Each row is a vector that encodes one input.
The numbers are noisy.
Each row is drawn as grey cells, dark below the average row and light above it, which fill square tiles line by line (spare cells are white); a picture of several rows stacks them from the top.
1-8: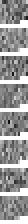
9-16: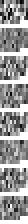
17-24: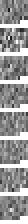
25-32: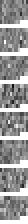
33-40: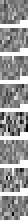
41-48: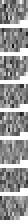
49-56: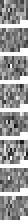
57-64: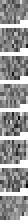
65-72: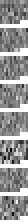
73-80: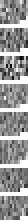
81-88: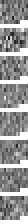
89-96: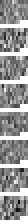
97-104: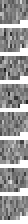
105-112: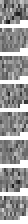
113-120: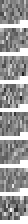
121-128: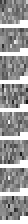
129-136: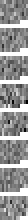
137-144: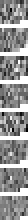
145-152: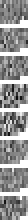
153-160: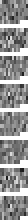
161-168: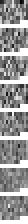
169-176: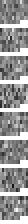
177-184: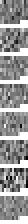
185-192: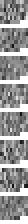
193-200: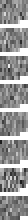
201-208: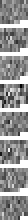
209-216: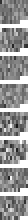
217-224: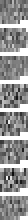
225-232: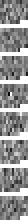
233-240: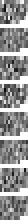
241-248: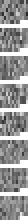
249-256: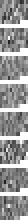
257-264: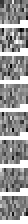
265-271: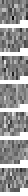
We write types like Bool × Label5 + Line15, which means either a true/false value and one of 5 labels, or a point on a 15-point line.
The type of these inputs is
(Circle14 + Line6) × Label8 × Label8 × Label8.
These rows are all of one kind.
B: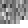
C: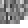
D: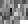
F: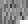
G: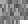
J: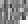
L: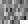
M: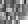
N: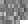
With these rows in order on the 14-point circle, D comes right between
C and N.
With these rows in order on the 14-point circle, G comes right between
F and L.
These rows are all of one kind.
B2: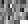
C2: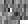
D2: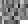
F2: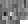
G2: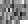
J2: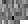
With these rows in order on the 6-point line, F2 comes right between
B2 and G2.
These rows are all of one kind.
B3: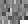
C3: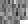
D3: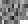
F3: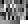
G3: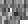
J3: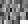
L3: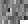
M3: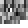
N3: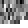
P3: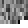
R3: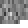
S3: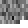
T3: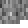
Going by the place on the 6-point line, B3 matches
G3, L3, M3 and P3.
